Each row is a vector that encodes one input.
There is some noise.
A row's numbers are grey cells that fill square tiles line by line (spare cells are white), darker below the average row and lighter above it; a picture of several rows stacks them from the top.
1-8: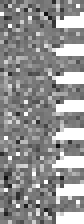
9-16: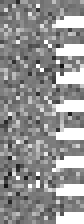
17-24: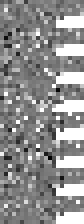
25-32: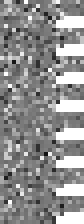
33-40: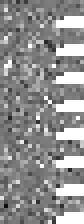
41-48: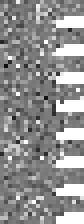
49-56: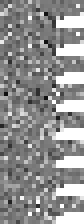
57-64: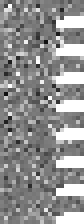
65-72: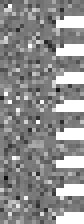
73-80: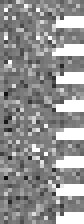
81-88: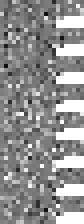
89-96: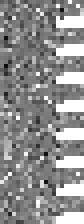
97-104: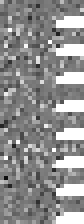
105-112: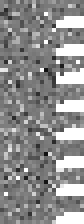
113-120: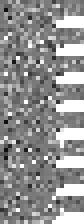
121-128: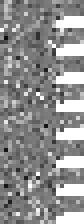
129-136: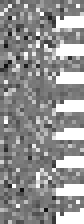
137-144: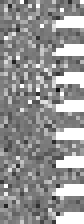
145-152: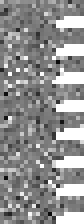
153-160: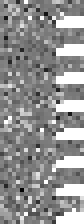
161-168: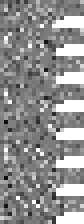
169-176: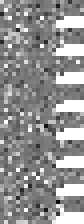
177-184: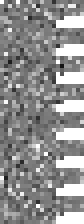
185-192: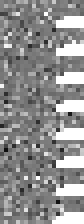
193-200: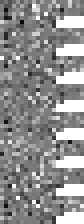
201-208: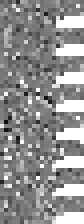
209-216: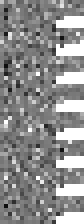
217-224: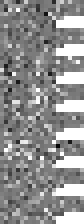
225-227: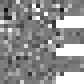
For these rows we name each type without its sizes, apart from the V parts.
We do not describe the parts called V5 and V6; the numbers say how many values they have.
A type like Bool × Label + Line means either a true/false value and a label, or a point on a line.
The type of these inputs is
(Label × V5 × V6 + Line) × Line.
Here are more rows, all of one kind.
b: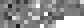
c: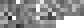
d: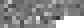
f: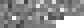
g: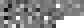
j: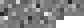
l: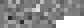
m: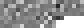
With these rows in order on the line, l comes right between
d and j.
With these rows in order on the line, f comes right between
c and g.
